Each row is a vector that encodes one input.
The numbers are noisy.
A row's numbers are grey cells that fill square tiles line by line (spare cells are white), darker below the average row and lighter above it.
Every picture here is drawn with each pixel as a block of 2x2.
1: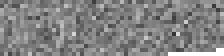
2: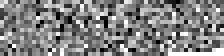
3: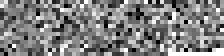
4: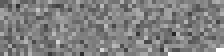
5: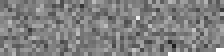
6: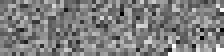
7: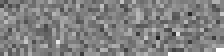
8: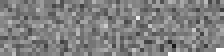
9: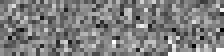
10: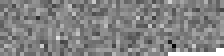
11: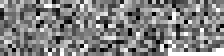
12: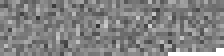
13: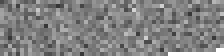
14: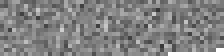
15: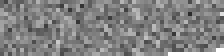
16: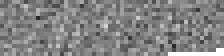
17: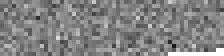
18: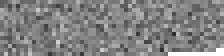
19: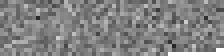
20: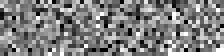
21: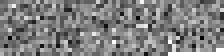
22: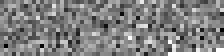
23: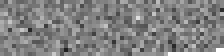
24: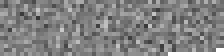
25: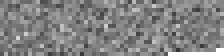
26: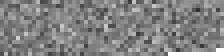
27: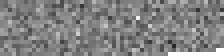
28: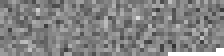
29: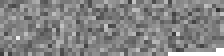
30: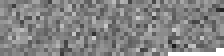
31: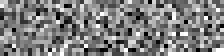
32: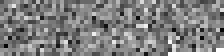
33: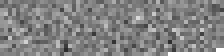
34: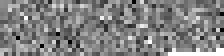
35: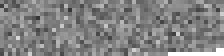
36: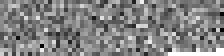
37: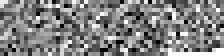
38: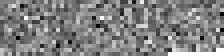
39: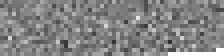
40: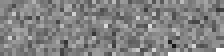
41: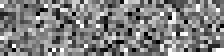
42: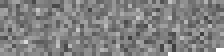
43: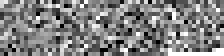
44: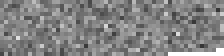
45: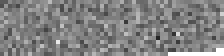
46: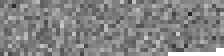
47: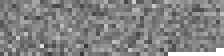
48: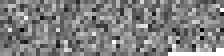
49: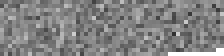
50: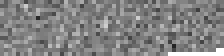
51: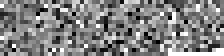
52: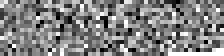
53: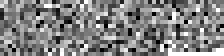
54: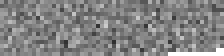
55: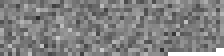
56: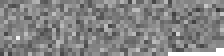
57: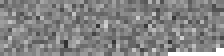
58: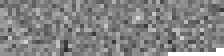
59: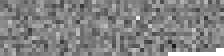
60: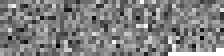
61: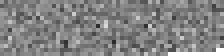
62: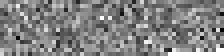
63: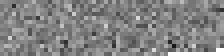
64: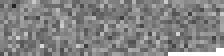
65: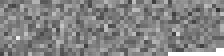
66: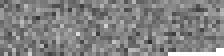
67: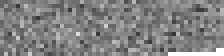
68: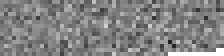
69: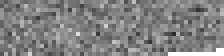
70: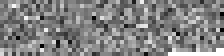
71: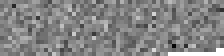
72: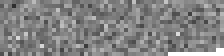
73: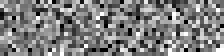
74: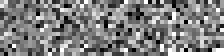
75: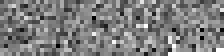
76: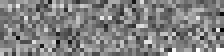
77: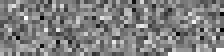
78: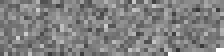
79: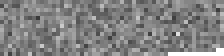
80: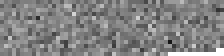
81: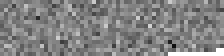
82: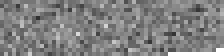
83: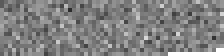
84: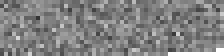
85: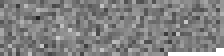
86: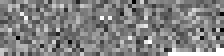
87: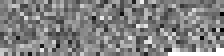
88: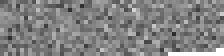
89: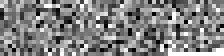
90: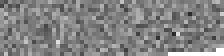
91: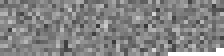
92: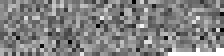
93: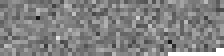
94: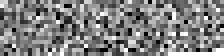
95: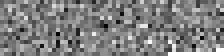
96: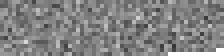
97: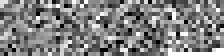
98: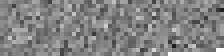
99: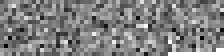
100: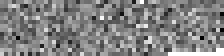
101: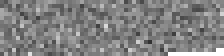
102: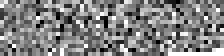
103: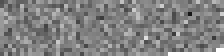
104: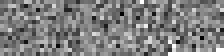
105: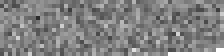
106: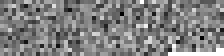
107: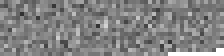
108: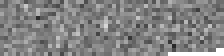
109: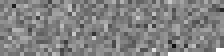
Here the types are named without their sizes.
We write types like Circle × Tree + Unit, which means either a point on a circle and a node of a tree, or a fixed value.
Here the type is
Bool × Bool × Bool × Bool × Line + Label.
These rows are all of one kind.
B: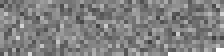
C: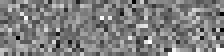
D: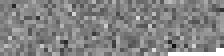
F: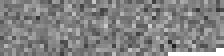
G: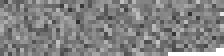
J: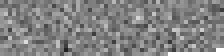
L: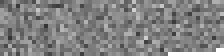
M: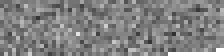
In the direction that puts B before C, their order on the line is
G, L, J, B, M, C, D, F.
